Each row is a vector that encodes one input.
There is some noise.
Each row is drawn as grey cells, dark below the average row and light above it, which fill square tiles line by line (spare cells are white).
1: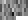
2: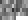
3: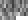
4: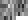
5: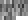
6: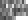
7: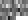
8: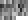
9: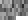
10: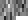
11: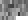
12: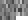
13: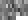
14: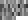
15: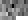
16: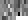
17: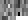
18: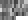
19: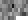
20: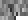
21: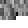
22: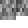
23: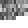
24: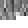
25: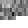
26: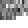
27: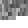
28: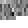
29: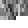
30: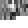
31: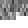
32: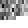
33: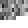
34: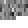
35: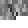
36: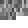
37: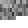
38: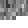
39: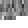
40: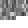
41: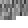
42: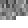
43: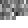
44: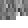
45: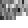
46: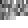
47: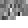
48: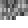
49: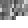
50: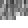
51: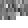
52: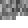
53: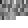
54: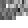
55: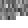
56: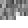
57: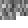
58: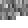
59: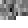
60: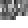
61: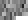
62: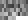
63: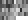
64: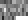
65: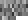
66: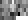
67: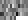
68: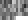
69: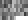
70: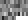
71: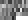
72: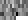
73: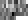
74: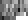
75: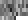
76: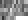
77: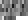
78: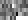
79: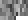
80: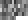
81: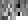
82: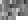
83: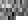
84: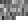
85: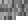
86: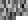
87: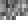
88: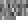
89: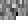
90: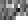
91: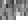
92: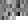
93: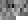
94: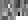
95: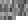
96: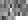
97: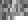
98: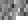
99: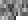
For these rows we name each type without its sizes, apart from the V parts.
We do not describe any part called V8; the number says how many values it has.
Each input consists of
a value of V8, together with either a label, or a point on a line.
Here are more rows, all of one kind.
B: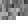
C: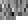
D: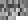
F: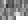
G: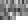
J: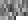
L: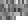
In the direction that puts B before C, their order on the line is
G, J, L, D, F, B, C.
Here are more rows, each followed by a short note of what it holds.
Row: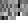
a label and a value of V8
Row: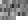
a point on a line and a value of V8
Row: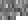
a point on a line and a value of V8
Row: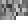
a point on a line and a value of V8
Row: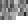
a point on a line and a value of V8
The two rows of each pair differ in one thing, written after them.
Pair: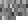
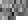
the place on the line
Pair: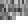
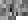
the value of V8
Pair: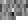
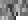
the value of V8
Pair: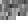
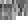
the value of V8
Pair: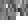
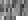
the value of V8
